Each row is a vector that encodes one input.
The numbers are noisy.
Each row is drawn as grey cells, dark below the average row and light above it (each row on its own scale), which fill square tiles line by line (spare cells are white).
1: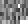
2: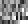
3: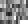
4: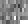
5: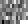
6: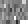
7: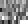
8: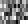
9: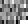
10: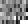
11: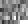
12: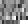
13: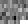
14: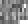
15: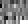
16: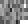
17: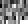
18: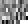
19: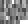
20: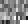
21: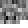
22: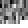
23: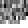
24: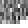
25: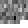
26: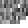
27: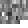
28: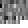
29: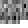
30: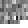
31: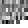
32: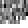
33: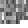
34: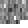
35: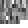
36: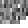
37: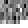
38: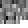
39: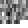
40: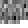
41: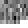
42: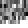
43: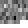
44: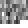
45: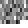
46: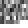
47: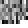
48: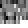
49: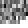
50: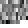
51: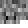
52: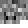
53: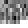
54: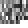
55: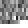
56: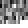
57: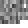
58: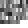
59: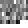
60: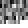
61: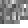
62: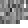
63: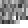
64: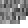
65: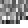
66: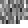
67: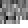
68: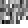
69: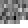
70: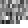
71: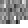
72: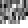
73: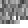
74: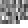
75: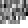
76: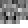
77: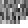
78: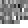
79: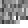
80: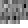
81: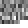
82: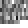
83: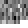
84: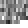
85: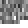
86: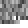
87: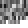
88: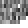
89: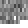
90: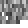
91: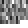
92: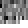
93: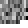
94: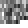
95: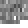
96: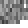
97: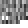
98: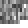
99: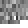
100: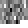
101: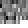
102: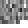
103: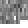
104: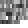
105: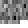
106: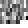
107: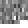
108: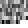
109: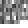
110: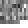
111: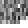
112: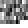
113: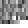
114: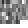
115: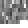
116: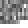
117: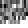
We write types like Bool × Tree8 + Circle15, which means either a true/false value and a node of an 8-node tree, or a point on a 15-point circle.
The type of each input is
(Bool × Bool × Bool + Unit) × Circle8 + Circle11.
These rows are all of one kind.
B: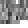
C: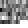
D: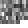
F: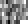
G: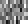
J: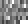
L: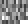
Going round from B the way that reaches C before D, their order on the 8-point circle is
B, C, F, J, G, D, L.
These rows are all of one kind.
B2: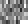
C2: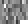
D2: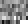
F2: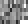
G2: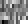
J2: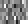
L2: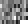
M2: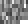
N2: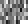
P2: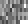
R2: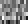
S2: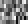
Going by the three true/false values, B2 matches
N2 and P2.
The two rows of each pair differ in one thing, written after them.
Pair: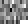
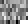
the place on the 8-point circle
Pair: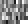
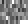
the place on the 8-point circle
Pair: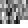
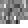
the place on the 8-point circle
